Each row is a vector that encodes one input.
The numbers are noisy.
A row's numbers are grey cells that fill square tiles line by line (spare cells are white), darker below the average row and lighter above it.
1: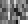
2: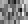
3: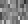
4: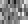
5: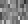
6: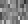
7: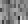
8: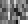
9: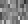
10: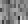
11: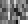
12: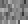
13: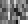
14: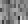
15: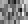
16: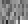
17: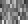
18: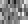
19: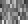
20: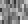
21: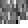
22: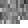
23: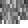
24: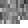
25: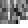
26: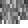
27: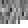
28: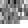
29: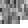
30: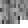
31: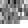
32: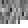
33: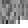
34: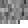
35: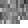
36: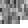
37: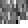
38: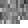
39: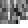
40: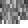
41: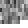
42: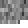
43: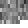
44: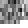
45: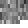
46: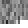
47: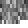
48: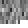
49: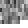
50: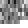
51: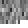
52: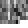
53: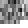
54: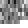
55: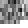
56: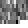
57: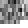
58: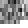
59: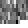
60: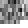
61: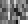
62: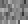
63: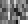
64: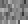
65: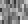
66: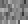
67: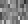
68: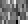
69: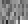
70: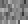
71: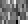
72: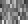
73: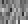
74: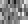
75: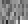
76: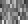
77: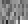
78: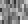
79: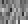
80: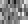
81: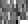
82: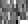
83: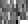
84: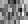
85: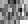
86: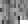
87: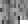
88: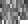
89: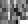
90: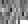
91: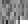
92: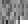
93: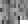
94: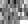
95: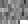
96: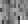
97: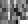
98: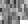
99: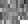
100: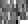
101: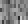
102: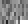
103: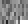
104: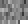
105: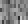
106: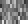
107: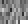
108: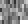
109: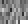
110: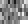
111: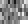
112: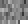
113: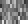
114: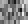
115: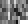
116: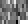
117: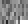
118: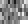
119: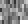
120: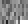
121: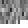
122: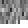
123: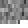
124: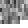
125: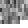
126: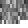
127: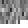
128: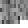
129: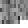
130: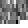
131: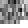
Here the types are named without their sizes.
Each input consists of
a point on a line.
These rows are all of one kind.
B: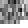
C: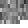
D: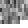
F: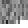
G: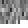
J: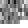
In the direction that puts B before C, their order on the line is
B, J, D, F, G, C.
